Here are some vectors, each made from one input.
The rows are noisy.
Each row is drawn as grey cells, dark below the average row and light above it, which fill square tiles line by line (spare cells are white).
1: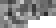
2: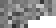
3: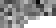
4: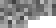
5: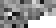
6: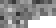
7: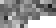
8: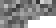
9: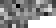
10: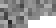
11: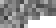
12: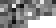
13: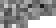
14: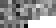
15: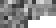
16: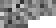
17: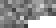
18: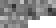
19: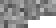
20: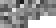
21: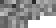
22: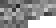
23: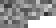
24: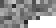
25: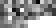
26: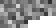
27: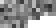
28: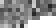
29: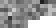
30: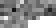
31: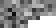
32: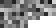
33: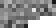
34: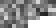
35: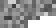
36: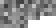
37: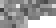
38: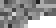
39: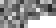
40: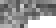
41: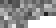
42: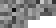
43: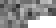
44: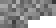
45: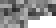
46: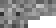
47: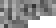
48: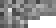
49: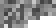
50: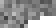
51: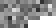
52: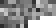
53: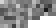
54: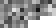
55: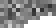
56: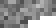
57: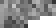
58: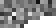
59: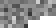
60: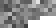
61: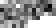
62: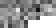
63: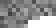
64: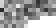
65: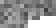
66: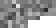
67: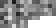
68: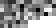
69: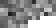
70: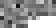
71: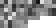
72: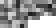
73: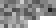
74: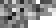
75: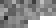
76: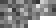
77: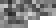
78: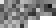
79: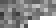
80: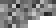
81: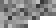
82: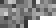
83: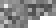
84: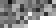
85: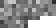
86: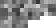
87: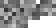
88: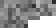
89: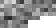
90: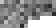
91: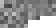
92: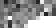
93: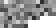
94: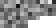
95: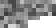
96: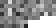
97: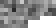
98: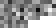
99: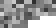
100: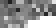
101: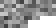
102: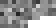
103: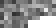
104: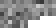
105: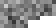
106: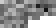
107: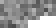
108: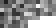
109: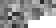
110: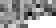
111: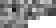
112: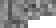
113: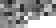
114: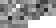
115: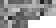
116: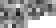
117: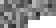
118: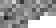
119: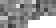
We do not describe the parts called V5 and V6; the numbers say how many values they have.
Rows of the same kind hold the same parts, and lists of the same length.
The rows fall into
2 kinds.
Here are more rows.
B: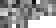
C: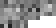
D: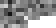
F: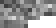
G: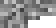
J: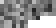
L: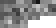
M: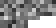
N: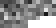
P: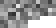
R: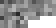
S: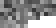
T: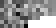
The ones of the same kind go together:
B, C, F, G, J, M, P
D, L, N, R, S, T

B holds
a node of a 7-node tree, a true/false value and a value of V6.
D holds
a true/false value, a value of V5 and a value of V6.
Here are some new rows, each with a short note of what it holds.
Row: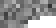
a true/false value, a value of V5 and a value of V6
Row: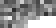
a node of a 7-node tree, a true/false value and a value of V6
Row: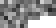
a true/false value, a value of V5 and a value of V6
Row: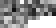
a node of a 7-node tree, a true/false value and a value of V6
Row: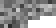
a node of a 7-node tree, a true/false value and a value of V6
